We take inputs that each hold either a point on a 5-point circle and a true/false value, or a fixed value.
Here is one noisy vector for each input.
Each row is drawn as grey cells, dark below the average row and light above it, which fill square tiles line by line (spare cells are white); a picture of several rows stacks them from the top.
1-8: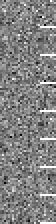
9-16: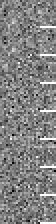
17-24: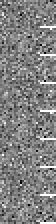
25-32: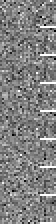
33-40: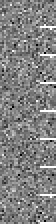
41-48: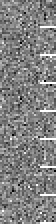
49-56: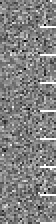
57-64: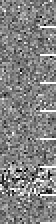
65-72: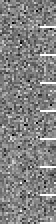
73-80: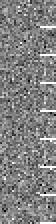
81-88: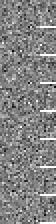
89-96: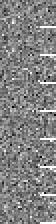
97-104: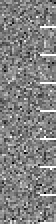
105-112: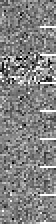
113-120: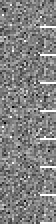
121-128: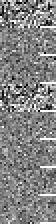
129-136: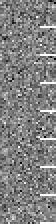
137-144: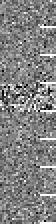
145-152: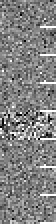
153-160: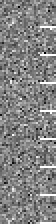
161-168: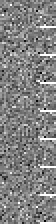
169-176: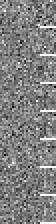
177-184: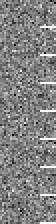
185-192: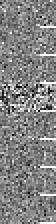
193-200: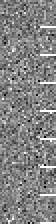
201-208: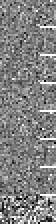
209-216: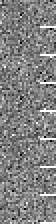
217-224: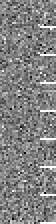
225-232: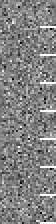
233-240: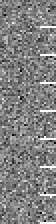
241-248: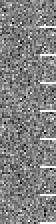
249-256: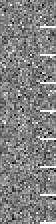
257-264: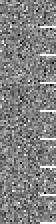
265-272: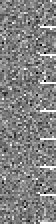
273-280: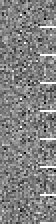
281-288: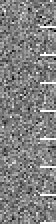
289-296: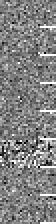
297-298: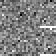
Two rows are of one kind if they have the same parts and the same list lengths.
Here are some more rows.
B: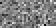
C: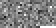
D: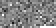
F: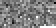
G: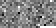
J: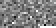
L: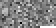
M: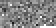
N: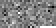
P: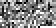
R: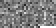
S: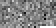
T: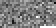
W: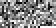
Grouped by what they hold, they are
B, C, D, F, G, J, L, M, N, R, S, T
P, W

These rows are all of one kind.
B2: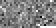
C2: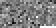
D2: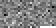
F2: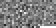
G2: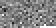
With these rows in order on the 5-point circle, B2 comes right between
D2 and F2.
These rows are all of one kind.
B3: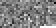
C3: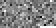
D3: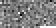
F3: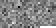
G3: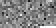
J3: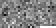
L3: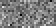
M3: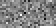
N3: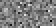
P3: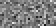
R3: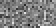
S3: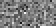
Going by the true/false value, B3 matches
C3, G3, M3 and N3.
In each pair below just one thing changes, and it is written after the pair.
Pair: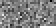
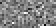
the place on the 5-point circle
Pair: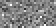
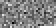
the true/false value
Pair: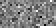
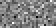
the true/false value
